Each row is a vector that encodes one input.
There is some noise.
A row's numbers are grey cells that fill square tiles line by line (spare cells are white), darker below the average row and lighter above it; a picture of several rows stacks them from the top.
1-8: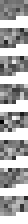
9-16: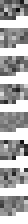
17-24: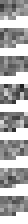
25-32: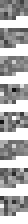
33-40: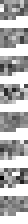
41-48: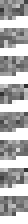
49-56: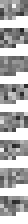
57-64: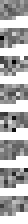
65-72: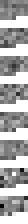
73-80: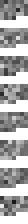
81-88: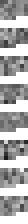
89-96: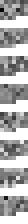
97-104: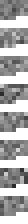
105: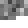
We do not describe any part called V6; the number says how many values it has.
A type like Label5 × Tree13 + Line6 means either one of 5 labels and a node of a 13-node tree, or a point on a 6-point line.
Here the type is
Bool × (Line7 + V6).
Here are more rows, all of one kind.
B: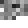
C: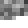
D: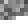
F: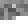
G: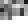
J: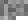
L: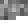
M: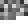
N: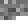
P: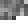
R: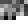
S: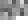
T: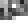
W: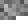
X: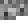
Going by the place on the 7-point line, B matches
J, S, W and X.
